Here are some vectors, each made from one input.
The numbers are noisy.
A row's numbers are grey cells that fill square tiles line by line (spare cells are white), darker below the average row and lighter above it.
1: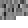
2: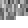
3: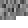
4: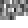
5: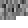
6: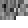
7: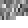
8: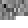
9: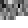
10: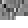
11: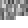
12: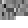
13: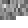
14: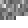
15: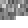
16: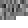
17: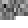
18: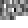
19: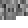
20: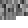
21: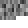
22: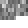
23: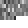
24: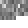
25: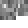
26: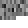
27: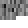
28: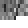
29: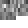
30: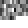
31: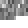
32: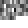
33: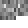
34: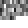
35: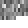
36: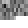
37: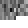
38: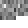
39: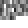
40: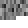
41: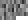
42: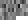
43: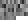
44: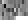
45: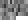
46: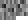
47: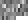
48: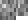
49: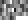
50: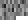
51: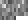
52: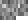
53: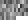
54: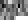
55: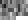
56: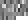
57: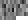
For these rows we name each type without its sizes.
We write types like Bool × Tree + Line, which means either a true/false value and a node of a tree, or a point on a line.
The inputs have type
Bool × (Tree + Unit).
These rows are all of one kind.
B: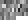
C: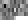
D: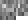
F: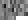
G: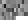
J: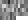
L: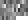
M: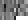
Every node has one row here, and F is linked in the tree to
C, D, L and M.
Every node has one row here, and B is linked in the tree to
L.
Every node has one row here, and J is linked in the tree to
D.
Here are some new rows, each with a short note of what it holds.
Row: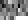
a true/false value
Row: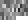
a node of a tree and a true/false value
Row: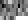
a true/false value
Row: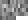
a node of a tree and a true/false value
